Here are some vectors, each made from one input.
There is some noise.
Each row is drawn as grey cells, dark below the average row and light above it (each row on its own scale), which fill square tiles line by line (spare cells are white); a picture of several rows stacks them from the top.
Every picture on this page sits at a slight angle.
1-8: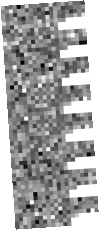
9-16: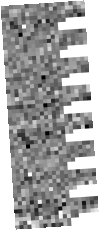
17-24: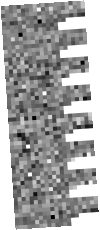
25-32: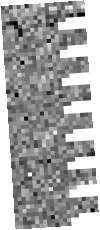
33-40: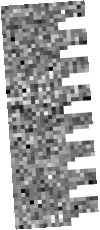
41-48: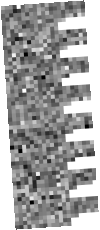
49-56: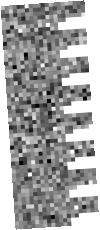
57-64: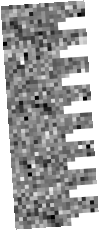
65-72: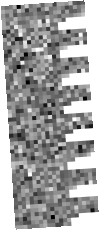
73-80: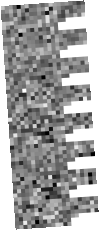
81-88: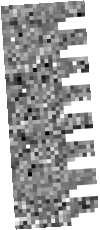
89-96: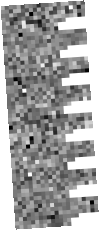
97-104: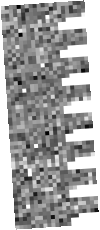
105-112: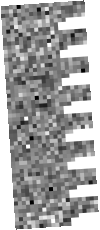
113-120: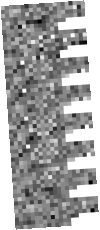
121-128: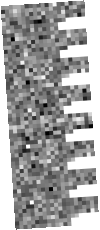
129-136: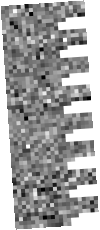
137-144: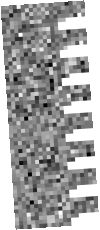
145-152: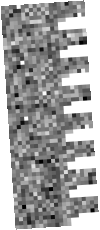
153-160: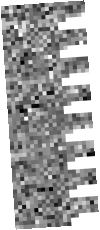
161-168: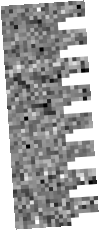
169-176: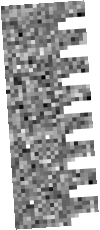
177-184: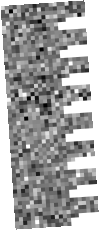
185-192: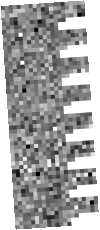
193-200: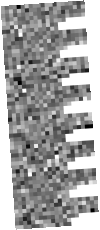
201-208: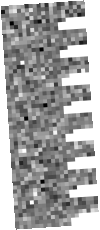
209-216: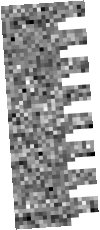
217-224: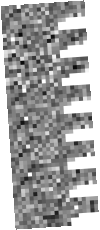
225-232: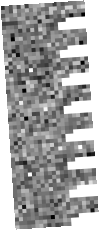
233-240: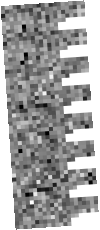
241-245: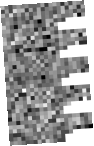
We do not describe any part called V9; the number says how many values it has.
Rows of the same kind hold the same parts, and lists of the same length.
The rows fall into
4 kinds.
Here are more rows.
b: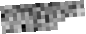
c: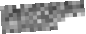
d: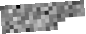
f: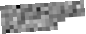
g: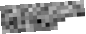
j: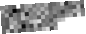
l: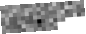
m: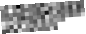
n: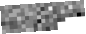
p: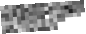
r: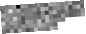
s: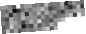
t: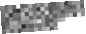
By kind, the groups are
b
c, j, s, t
d, f, m, p, r
g, l, n

